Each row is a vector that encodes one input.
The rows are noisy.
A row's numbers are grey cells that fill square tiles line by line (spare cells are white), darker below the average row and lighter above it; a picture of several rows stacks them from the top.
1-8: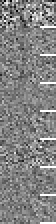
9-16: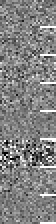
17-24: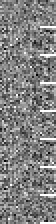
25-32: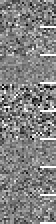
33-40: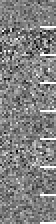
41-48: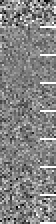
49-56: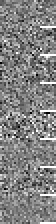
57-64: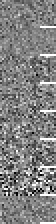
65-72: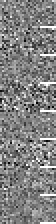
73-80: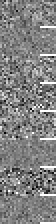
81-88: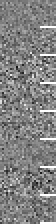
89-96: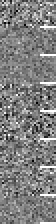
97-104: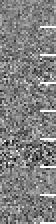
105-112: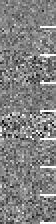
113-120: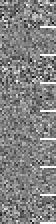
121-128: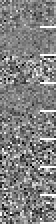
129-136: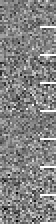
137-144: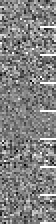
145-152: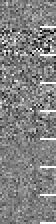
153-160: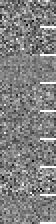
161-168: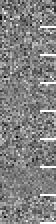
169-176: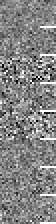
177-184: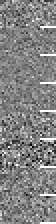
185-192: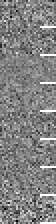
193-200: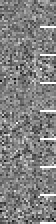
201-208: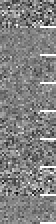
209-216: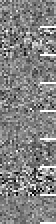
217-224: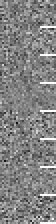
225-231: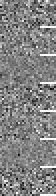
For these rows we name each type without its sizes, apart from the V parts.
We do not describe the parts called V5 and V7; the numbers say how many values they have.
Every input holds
either a true/false value, a value of V5 and a value of V7, or a list of points on a line.
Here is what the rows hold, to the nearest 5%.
About 40% of them hold a true/false value, a value of V5 and a value of V7. The rest are lists of points on a line.
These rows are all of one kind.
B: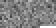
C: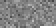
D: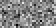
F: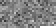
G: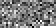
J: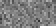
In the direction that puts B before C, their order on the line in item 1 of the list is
B, D, C, J, G, F.
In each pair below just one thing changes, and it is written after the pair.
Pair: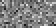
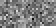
the value of V5
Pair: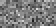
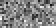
the value of V7
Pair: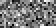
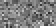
the value of V7
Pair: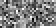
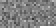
the value of V7
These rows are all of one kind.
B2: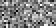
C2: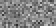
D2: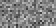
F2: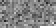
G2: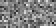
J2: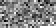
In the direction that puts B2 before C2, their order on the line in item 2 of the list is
D2, F2, G2, J2, B2, C2.
